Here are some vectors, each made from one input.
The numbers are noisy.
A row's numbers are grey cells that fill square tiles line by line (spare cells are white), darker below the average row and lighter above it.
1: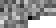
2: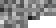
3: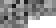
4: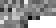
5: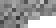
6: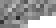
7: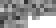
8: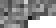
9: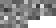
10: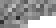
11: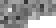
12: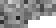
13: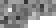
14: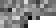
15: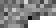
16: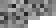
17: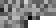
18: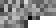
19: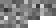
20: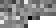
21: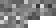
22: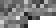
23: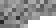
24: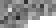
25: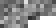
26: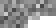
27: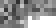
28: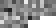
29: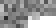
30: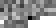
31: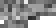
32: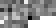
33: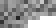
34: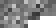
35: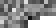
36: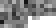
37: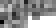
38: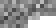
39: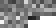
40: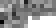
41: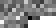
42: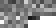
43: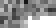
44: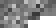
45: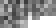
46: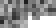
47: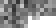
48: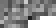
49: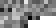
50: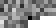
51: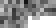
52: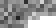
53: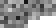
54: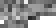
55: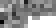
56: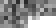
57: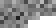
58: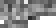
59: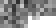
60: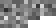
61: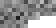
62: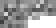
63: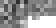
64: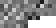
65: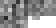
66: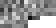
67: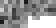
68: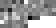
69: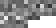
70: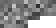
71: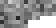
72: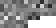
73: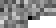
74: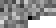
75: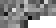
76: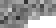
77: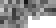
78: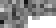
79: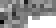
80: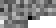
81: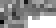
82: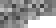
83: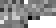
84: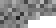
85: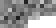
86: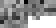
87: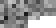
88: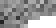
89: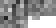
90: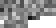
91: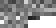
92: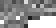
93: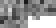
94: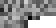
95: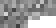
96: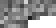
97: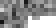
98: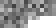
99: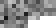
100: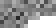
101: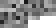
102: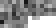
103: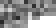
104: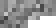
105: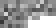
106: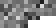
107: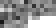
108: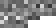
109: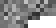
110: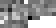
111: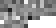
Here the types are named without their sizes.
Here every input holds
a point on a circle, a node of a tree and a true/false value.
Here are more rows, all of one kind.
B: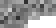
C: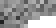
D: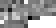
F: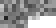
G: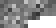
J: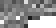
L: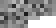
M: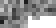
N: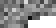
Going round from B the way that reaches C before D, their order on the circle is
B, C, D, F, J, M, G, N, L.
